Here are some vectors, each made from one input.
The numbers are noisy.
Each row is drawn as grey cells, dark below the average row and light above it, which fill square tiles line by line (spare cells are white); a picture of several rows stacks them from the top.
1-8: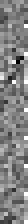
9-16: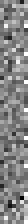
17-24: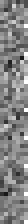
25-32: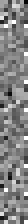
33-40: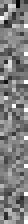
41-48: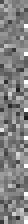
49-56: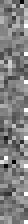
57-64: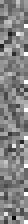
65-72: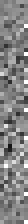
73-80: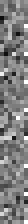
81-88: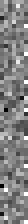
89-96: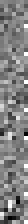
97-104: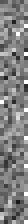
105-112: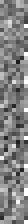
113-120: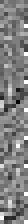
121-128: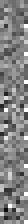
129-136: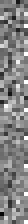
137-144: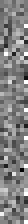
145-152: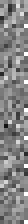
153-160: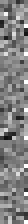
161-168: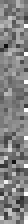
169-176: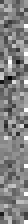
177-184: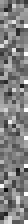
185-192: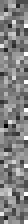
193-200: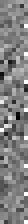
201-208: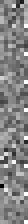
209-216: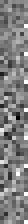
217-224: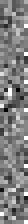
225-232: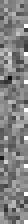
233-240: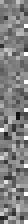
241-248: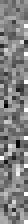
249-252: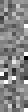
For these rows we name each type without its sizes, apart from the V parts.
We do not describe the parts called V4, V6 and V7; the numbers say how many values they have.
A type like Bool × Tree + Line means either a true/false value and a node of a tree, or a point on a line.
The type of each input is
Bool × V4 + List(Circle) + V6 × V7.
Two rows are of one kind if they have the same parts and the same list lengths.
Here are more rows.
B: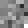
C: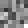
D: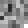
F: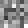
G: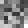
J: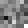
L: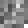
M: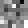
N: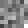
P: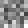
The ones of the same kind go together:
B, D, N
C
F, M, P
G
J, L

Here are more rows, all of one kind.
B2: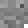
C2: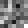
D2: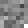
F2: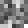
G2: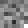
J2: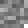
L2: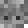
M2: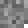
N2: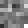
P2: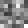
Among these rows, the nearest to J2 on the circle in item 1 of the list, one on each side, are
B2 and G2.
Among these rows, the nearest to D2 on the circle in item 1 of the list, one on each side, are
B2 and P2.
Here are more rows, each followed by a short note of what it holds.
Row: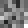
a value of V6 and a value of V7
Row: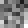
the empty list
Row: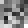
the empty list
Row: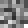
a value of V6 and a value of V7
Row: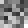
the empty list
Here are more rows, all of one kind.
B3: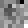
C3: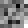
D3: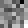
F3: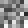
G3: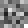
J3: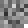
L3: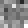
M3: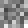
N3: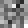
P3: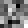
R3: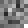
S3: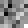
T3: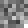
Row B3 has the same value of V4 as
L3, P3 and T3.
